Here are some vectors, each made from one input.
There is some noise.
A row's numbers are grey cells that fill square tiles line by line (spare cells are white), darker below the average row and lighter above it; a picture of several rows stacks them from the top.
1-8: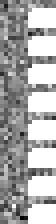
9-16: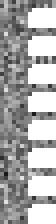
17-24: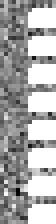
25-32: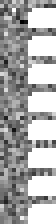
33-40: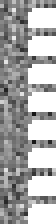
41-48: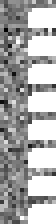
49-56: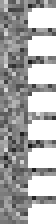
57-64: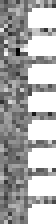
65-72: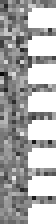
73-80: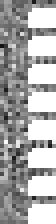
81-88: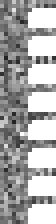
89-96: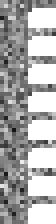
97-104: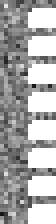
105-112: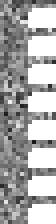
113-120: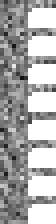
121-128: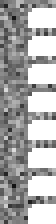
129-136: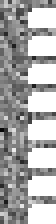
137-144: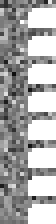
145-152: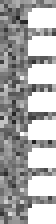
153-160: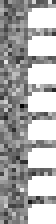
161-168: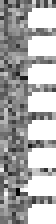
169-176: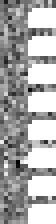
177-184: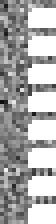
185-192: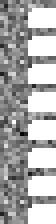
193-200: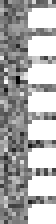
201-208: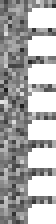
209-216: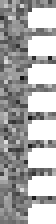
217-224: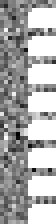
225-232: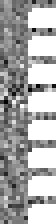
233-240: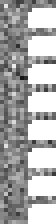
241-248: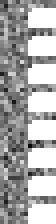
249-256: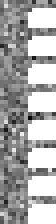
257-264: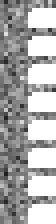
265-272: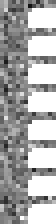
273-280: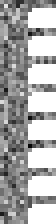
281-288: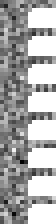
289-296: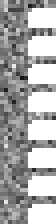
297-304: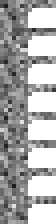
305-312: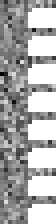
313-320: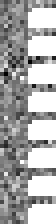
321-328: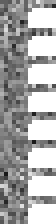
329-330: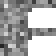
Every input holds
either a point on a 5-point circle and a true/false value, or a fixed value.
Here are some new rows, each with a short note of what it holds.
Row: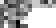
a fixed value
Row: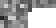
a point on a 5-point circle and a true/false value
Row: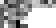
a fixed value
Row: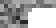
a point on a 5-point circle and a true/false value
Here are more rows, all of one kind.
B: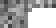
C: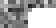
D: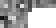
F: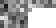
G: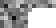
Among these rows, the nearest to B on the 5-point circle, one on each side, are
D and F.
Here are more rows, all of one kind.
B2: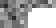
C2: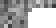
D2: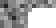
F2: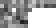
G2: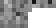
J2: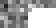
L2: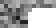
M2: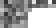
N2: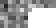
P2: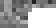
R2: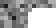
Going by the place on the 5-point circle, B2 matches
D2 and R2.
